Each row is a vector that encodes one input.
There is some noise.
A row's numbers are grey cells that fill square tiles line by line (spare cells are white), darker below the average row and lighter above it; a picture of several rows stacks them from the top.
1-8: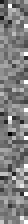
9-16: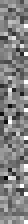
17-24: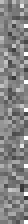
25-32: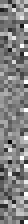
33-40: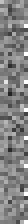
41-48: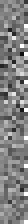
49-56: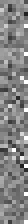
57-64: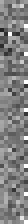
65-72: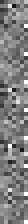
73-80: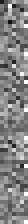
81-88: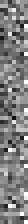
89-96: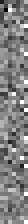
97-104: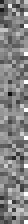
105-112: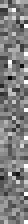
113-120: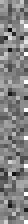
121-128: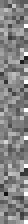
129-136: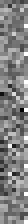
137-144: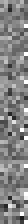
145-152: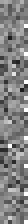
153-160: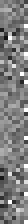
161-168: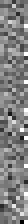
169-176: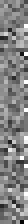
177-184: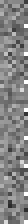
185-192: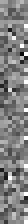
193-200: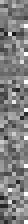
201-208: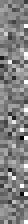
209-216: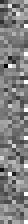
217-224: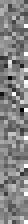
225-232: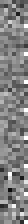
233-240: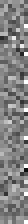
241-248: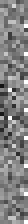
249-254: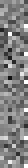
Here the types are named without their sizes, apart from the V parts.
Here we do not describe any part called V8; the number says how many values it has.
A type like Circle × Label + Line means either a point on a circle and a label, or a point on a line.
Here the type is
Bool × V8 + Circle + Unit.
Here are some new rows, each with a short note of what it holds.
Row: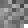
a point on a circle
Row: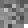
a point on a circle
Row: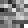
a true/false value and a value of V8
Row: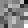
a fixed value
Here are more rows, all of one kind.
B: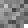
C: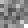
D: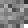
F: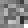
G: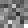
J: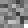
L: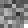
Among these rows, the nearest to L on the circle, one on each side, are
D and G.
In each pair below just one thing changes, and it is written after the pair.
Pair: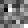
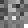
the value of V8
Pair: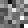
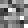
the value of V8
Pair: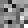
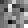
the true/false value
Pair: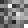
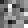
the value of V8
